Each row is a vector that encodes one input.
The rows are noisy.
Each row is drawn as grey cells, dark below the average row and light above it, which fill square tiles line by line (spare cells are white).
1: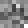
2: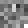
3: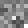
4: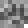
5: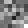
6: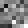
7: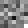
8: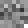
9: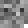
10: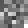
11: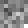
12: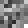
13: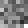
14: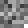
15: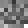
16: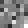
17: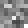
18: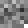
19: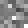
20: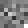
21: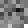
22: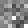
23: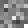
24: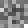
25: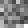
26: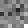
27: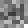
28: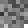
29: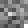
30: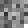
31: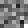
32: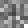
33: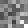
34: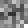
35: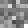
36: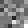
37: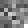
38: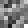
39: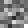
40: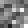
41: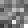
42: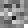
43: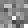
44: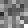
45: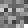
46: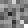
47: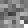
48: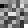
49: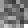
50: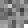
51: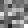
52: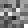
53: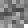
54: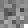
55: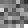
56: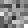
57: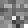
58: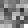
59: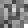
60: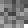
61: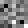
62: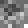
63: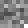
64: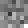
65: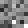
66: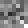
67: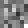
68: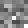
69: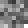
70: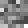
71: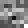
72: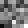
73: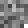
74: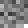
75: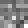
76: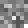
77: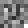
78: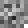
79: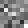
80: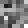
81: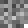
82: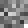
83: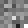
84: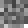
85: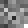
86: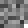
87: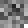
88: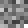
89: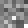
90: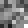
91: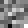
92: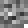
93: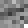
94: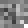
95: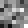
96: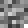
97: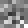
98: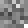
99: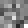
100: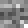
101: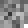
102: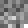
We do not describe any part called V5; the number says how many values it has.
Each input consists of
either a fixed value, or a node of a 7-node tree, or a true/false value and a value of V5.
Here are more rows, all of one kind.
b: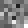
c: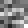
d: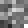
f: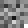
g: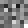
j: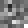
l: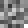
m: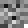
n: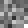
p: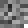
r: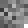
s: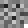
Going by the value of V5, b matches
c, j, l and n.
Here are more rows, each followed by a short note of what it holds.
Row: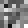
a fixed value
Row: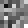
a fixed value
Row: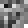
a fixed value
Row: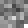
a node of a 7-node tree
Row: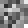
a fixed value
